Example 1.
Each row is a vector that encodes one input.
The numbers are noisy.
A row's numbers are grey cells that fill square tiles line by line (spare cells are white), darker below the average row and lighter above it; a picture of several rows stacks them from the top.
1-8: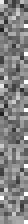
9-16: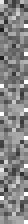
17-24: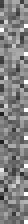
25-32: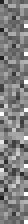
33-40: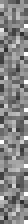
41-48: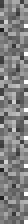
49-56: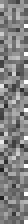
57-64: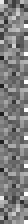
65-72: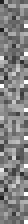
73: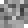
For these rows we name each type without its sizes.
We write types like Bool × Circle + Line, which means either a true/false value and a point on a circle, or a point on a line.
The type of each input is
Circle.
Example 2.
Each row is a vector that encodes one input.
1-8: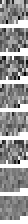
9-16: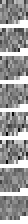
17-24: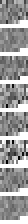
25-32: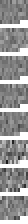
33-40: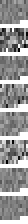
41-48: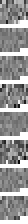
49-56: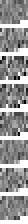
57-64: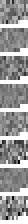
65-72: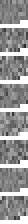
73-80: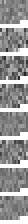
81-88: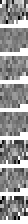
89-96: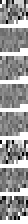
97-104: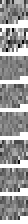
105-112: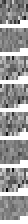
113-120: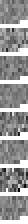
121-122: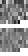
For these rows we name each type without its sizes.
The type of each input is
Bool × Bool × Bool.
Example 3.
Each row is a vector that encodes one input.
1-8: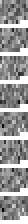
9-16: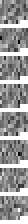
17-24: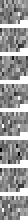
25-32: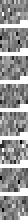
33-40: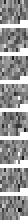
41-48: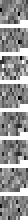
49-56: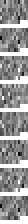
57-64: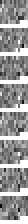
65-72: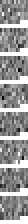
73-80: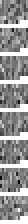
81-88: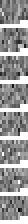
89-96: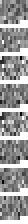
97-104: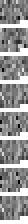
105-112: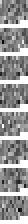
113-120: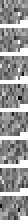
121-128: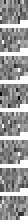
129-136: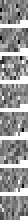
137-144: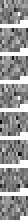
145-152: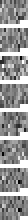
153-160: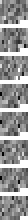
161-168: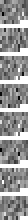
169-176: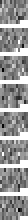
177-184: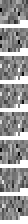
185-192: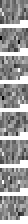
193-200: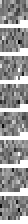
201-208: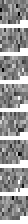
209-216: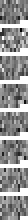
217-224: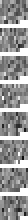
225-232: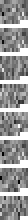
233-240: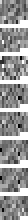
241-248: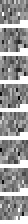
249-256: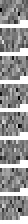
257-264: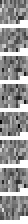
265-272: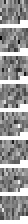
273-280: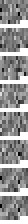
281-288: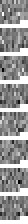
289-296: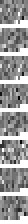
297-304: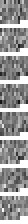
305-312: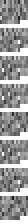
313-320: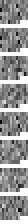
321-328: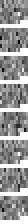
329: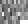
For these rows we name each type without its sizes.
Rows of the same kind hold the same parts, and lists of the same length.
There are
2 kinds of row.
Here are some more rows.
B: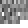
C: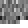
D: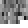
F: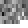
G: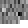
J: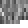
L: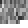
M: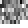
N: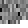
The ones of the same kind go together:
B, C, D, F, G, J, L, N
M

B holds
a point on a circle.
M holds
a fixed value.
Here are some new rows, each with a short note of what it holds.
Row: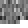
a point on a circle
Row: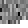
a point on a circle
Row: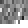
a point on a circle
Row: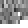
a point on a circle
